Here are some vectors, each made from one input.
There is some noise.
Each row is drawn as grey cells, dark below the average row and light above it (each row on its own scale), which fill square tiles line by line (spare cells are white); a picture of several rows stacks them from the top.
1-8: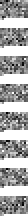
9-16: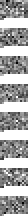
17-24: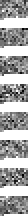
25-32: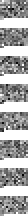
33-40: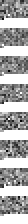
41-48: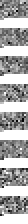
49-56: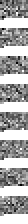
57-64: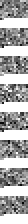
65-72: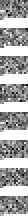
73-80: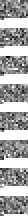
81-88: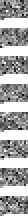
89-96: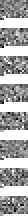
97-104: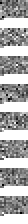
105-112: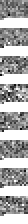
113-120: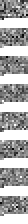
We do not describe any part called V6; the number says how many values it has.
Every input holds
one of 5 labels, together with either one of 5 labels and a value of V6, or a point on a 5-point line.
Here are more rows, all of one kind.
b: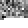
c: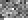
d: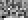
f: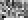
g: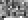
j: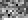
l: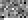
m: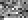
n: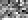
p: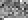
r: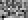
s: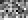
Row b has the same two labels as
d, f, g and r.
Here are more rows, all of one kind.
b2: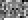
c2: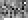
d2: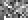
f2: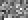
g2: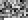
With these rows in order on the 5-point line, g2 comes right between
b2 and c2.
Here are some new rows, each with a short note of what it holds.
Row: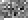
one of 5 labels and a point on a 5-point line
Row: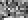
two labels (each one of 5) and a value of V6
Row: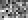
two labels (each one of 5) and a value of V6
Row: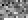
two labels (each one of 5) and a value of V6
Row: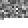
two labels (each one of 5) and a value of V6
